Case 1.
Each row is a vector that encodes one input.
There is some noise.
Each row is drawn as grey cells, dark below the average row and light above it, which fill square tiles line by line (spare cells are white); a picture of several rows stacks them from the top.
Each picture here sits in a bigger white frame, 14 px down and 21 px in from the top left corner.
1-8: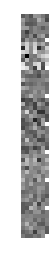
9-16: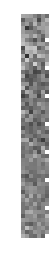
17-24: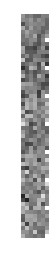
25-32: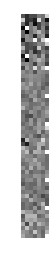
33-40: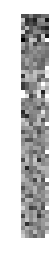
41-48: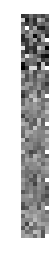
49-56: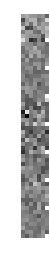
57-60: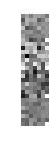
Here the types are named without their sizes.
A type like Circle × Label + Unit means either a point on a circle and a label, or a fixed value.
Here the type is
(Bool × Bool × Bool + Unit) × Tree + Unit.
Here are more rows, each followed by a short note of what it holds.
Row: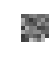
a node of a tree and three true/false values
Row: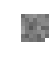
a node of a tree and three true/false values
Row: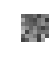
a node of a tree and three true/false values
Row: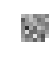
a node of a tree
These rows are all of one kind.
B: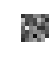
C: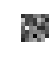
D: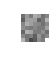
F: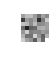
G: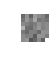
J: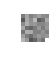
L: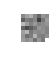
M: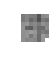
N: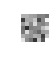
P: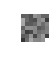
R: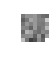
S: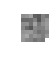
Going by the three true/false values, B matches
C, D and R.
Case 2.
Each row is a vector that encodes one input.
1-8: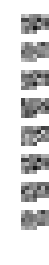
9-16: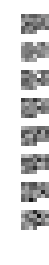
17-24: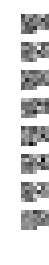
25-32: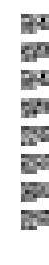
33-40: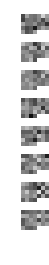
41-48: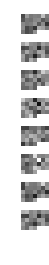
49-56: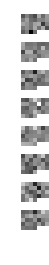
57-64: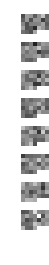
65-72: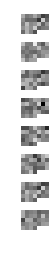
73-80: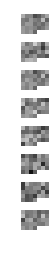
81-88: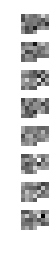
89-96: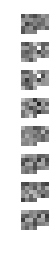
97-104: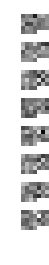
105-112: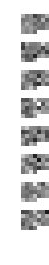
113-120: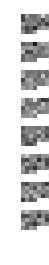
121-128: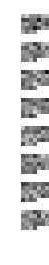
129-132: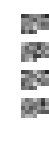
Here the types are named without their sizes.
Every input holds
a node of a tree and a true/false value.
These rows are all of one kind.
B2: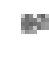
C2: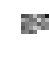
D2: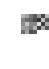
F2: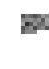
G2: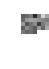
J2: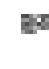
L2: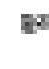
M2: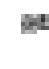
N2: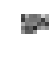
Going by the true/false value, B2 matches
D2 and M2.
